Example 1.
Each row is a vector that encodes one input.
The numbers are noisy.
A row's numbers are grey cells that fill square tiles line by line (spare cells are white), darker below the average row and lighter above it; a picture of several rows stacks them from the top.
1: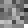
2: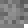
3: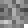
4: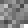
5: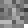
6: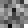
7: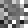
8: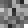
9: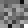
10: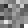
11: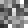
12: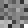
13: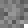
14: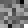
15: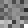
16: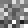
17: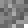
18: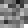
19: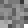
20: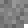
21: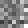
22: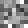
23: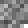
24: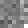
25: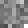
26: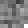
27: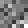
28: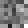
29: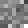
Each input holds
a point on a 4-point line.
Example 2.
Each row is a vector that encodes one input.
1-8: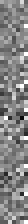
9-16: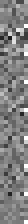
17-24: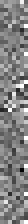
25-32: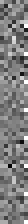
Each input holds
a point on each of two 3-point lines.
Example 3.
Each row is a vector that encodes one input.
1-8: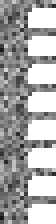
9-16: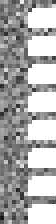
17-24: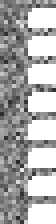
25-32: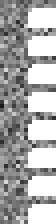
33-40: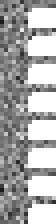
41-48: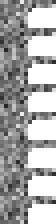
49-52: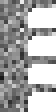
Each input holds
a point on a 9-point line.
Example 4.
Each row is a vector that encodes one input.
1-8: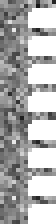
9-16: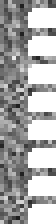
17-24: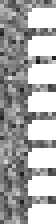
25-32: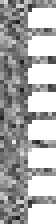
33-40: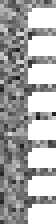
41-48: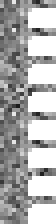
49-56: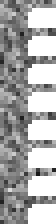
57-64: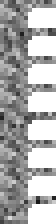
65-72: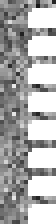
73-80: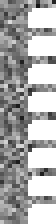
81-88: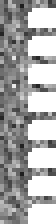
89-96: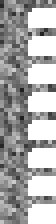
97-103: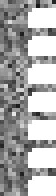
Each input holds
one of 9 labels.
